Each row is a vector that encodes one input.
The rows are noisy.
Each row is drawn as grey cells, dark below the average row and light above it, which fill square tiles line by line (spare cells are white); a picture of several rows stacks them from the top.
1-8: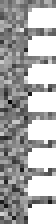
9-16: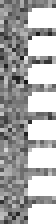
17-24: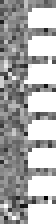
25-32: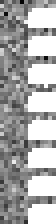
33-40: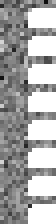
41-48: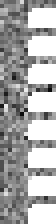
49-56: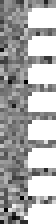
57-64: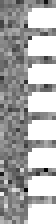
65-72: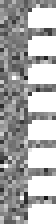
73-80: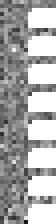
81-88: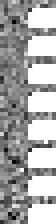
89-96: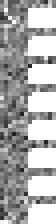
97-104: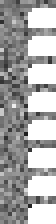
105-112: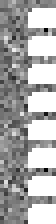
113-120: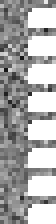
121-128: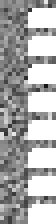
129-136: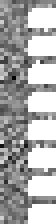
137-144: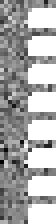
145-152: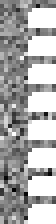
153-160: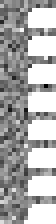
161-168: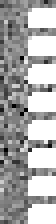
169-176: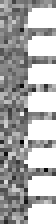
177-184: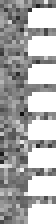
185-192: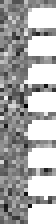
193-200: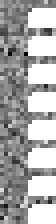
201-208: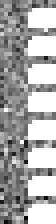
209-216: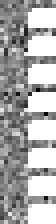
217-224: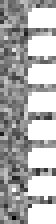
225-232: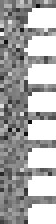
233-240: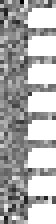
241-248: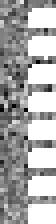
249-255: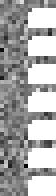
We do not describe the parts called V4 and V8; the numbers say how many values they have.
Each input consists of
one of 5 labels, together with either one of 6 labels and a value of V4, or a value of V8.
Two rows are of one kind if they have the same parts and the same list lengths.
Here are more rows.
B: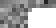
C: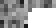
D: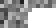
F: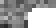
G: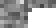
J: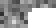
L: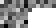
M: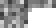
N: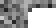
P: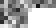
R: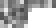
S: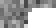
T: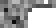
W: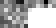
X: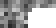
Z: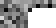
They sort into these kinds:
B, C, D, F, J, N, P, W, Z
G, L, M, R, S, T, X

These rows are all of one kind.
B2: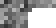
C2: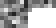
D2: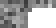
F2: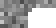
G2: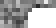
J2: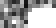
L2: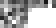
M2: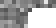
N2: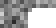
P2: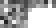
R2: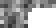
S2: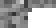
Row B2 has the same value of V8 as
C2, D2, J2 and S2.
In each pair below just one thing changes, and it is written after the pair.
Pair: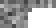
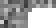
the value of V8
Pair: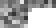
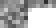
the value of V8
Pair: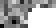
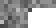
the value of V8
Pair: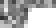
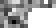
the value of V8
